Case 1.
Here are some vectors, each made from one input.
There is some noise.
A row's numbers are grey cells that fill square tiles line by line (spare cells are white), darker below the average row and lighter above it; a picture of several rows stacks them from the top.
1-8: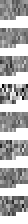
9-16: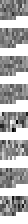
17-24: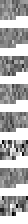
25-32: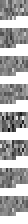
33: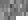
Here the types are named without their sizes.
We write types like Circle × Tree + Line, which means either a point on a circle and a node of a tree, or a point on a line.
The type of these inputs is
Bool × Bool × Bool + Unit.
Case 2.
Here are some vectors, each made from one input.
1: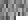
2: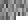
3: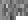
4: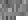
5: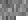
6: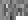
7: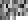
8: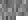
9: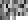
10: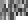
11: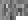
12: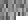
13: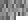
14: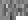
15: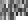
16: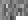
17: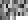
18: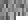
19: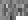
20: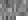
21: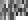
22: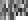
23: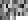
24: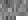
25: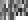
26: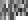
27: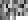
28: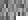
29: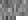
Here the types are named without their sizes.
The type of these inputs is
Line.
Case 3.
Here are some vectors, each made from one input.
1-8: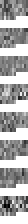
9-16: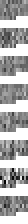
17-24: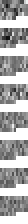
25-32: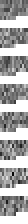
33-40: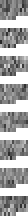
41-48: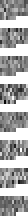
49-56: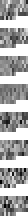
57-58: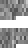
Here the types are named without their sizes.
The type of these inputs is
Tree.
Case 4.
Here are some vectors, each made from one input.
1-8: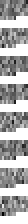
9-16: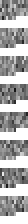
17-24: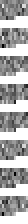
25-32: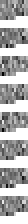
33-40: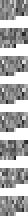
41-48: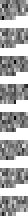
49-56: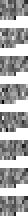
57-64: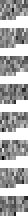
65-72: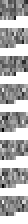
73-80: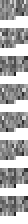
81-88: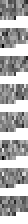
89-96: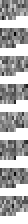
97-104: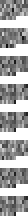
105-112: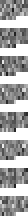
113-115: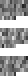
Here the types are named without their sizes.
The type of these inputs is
Circle.
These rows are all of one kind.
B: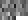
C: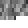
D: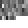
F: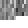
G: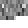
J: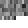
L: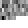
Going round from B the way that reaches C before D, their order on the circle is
B, J, C, L, F, G, D.
